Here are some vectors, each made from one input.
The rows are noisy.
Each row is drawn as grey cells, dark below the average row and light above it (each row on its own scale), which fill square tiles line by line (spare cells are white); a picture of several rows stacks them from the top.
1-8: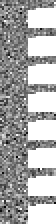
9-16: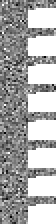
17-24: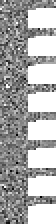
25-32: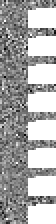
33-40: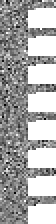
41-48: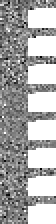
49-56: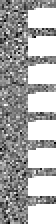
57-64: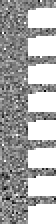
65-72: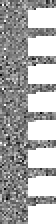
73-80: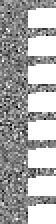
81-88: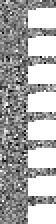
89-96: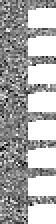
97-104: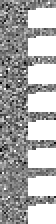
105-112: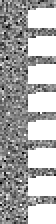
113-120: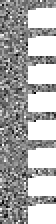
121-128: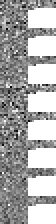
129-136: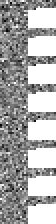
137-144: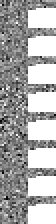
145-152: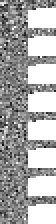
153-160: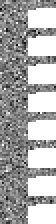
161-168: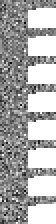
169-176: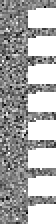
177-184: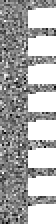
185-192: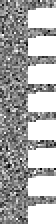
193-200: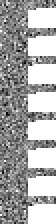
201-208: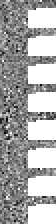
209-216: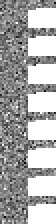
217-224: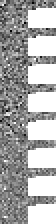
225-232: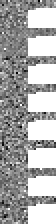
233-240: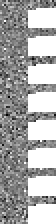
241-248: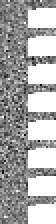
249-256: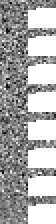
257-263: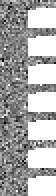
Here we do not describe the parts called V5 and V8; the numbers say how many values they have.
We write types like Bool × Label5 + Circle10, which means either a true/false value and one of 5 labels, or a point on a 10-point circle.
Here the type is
(Bool × V5 + (Circle6 + Unit) × (Tree11 + Unit)) × V8.
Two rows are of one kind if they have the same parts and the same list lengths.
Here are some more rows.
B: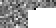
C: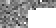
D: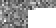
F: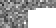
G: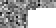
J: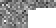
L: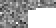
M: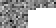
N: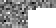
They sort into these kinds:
B, D, L, N
C, G
F
J
M

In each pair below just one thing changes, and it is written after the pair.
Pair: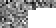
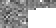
the place on the 6-point circle
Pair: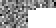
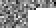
the node of the tree
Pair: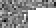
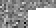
the value of V8
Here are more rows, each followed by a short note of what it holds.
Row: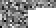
a value of V8
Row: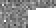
a point on a 6-point circle and a value of V8
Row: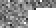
a point on a 6-point circle, a node of an 11-node tree and a value of V8
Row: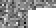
a point on a 6-point circle and a value of V8
